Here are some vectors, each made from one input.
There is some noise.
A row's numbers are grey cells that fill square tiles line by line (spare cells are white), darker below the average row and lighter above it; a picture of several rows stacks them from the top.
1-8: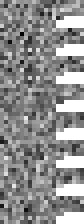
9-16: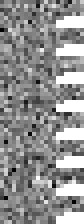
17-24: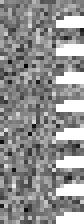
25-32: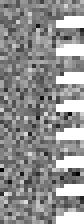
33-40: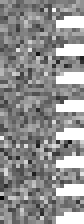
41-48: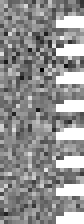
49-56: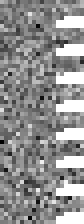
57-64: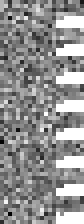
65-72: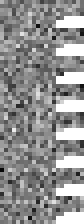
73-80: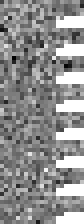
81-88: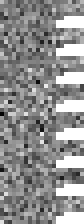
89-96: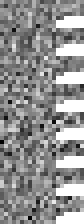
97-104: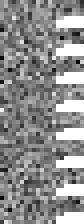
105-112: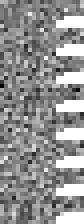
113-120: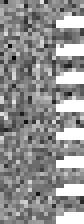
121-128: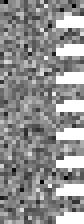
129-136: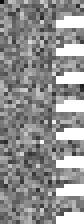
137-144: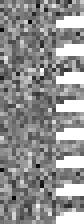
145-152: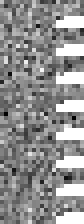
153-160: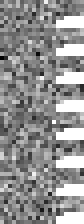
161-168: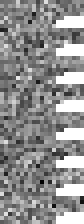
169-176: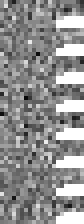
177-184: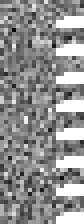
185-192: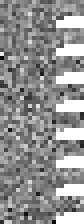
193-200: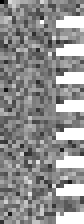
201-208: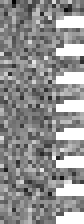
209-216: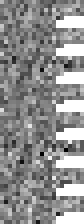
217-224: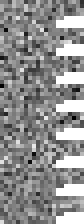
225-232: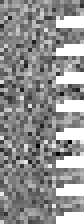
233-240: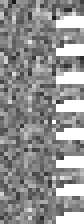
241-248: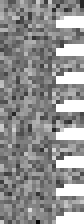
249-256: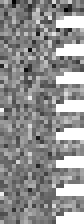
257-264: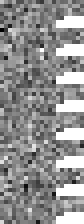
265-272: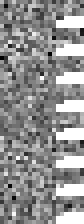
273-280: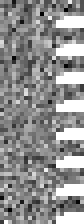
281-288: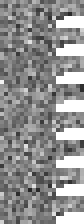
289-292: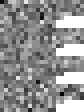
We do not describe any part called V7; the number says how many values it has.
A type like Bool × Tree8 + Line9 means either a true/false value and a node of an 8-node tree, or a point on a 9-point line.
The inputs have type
(Circle8 + Unit) × V7 + Line10 + Tree11.
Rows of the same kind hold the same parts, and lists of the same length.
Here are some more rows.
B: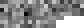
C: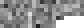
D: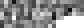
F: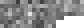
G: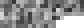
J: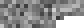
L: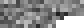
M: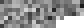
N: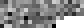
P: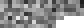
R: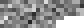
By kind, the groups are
B, N
C, J, L
D, G, M, P, R
F

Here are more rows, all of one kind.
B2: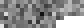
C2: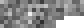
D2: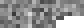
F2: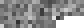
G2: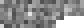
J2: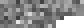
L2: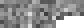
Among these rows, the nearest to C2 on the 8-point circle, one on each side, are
F2 and G2.
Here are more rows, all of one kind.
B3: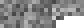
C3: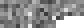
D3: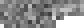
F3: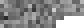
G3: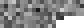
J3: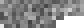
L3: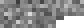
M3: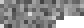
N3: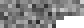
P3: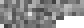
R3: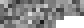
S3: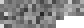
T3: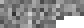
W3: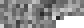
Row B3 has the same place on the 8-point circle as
F3, N3, P3 and T3.
